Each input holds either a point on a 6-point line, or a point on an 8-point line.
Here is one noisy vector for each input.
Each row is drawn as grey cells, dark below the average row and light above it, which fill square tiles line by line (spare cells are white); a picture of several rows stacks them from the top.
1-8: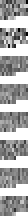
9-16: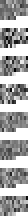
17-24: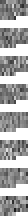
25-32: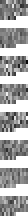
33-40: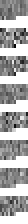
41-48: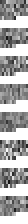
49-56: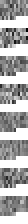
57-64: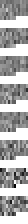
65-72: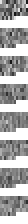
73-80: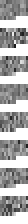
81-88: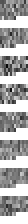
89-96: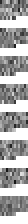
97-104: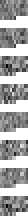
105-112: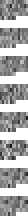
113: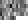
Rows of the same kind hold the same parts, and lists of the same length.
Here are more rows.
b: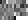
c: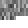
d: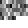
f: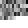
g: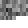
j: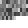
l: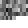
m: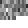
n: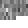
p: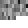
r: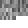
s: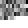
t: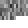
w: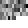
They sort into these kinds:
b, c, d, g, j, l, t
f, m, n, p, r, s, w

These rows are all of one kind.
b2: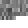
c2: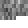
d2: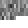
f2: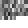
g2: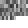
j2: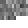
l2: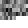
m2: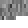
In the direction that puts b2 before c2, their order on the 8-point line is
g2, d2, m2, b2, j2, l2, c2, f2.
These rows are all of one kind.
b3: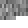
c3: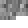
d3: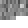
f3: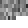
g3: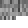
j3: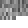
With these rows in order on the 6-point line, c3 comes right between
d3 and f3.
